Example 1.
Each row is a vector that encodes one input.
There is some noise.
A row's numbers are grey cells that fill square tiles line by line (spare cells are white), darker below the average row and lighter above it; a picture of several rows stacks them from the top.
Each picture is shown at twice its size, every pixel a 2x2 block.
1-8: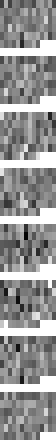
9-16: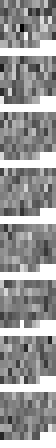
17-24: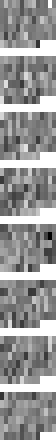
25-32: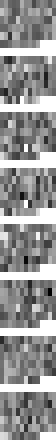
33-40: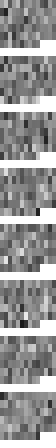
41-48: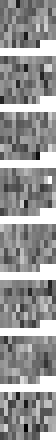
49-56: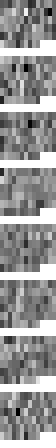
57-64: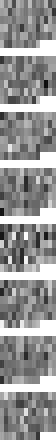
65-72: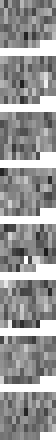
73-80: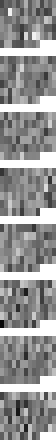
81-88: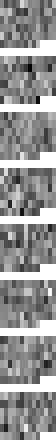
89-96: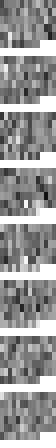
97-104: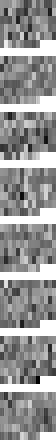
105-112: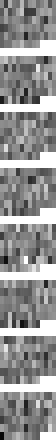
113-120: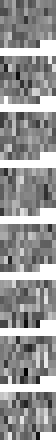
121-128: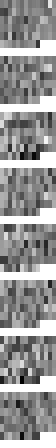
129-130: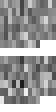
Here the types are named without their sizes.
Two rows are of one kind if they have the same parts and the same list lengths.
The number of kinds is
2.
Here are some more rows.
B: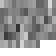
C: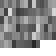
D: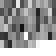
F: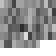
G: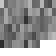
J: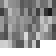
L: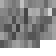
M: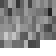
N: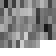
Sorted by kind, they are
B, D, F, G, L, N
C, J, M

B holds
two labels.
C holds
two labels and a point on each of two lines.
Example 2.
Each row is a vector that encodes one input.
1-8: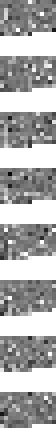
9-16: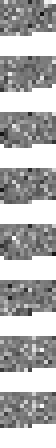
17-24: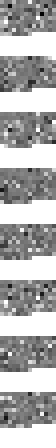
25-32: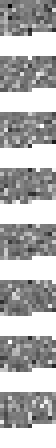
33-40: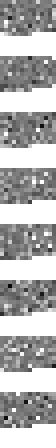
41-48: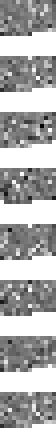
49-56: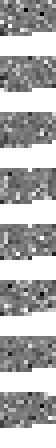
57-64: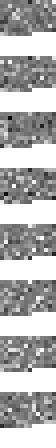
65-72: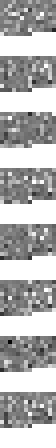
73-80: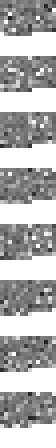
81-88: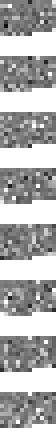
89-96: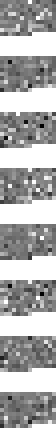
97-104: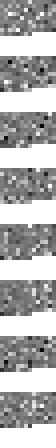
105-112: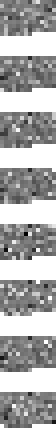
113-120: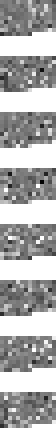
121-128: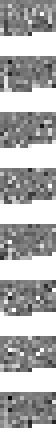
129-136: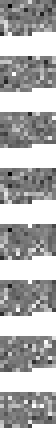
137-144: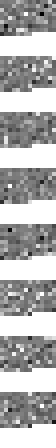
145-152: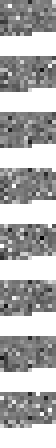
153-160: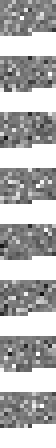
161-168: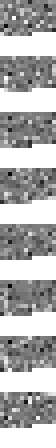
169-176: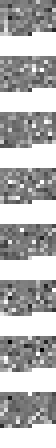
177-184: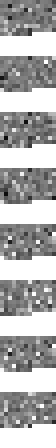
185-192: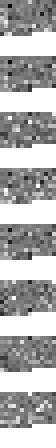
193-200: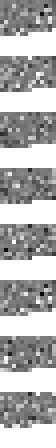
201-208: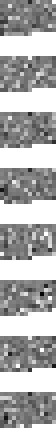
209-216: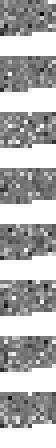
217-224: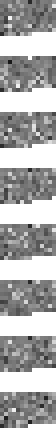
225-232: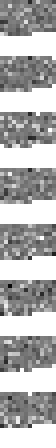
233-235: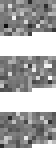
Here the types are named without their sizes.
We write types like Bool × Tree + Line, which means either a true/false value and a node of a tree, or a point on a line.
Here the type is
(Bool × Bool × Bool + Line) × Circle.
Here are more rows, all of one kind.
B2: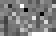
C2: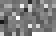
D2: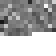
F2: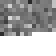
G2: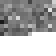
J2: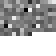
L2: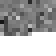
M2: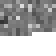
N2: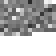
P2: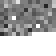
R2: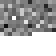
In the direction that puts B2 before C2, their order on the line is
B2, L2, C2, D2, M2, G2, F2, P2, R2, J2, N2.
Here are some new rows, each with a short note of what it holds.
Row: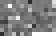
a point on a circle and a point on a line
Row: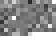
a point on a circle and a point on a line
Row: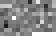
a point on a circle and a point on a line
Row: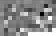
a point on a circle and three true/false values
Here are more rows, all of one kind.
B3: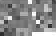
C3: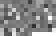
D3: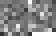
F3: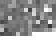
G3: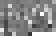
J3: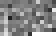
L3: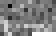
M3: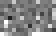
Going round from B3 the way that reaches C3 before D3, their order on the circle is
B3, F3, M3, J3, G3, C3, D3, L3.
